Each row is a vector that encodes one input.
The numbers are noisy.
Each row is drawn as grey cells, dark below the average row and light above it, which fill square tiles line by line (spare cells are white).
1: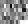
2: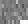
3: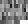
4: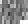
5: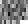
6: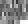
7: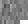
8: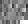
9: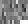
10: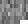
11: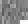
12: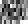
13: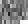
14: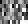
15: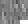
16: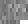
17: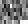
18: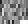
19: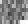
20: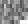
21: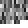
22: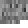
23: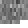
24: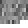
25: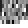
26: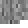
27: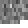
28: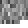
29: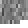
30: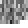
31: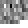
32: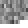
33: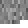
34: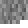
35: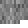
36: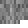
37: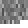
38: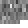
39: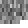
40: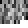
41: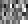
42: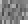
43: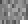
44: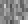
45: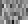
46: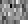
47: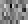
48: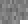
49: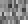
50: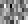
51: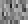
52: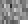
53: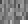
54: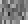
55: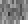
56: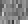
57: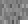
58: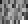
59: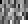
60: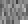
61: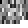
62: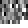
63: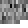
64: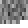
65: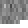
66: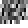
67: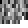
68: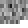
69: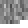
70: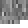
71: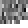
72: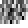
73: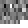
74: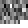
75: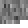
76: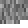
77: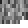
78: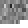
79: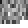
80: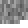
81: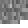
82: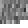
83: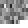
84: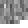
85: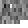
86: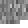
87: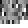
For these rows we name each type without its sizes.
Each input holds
either a fixed value, or three true/false values.
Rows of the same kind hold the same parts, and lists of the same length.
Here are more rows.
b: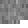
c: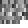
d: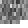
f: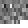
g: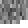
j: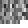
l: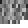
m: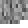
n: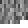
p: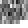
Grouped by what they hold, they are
b, d, f, g, l, m, n, p
c, j

